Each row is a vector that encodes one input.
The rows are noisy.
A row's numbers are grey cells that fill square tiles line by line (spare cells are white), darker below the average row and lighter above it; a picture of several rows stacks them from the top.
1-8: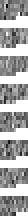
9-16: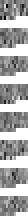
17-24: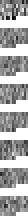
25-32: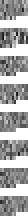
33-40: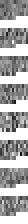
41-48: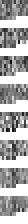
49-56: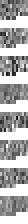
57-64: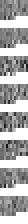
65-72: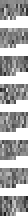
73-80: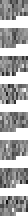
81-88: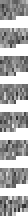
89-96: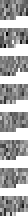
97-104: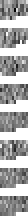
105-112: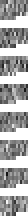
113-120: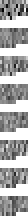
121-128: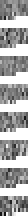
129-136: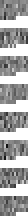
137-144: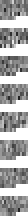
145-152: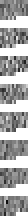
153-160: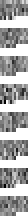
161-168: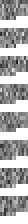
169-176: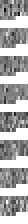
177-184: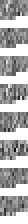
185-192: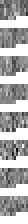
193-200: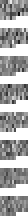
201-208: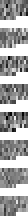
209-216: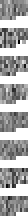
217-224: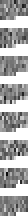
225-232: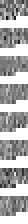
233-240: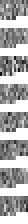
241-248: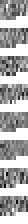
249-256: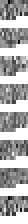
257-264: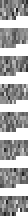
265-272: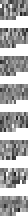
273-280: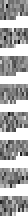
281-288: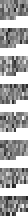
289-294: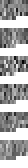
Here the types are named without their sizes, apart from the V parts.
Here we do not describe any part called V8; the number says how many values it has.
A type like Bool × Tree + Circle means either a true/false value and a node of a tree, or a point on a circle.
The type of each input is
Bool × V8 + Circle + Unit.
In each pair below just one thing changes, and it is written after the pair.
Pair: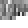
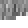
the value of V8
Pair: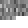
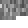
the true/false value
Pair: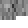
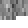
the value of V8
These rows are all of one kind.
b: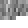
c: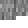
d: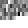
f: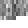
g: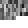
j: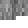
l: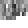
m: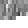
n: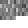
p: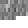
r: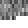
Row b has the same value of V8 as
d and f.
